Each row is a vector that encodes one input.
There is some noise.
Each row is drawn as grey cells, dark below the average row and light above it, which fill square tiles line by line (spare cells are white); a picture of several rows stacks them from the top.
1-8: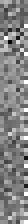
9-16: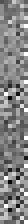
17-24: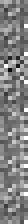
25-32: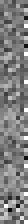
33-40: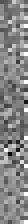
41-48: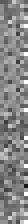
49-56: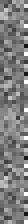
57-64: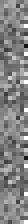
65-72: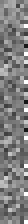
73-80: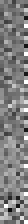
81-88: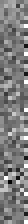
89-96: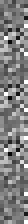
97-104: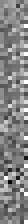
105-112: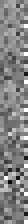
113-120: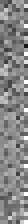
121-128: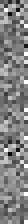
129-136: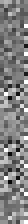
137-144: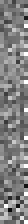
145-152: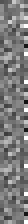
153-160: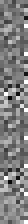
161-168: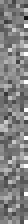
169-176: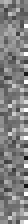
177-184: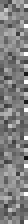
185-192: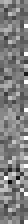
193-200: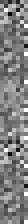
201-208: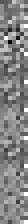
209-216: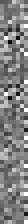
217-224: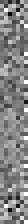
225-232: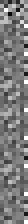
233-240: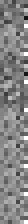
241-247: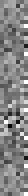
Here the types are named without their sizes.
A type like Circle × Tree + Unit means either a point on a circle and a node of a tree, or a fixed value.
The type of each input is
Line.
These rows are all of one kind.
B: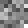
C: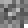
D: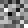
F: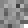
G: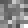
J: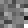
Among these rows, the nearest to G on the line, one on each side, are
B and F.
